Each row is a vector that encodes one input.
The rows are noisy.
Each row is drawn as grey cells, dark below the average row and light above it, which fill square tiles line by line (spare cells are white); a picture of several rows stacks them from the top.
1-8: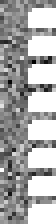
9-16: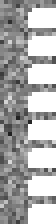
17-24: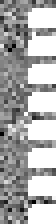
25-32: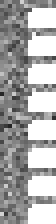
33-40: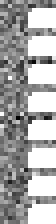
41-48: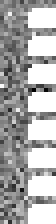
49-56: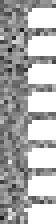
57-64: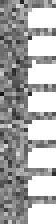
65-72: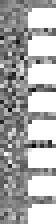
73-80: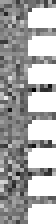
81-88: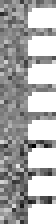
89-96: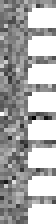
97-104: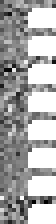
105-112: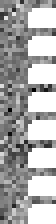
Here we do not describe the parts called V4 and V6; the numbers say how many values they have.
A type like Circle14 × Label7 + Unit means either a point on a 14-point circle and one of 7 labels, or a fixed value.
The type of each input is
(Bool × Label5 × V6 + Unit) × V4.
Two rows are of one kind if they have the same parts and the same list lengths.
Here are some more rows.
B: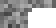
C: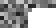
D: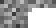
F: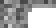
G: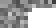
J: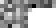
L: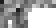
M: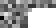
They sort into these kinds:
B, D, F, G, L
C, J, M

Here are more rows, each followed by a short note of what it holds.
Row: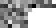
a value of V4
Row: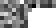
a value of V4
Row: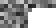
a value of V4
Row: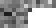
one of 5 labels, a true/false value, a value of V4 and a value of V6
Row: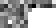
a value of V4
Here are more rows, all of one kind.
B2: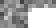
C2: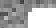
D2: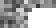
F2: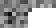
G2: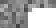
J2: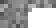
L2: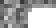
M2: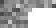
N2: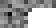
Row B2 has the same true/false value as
G2, J2 and M2.
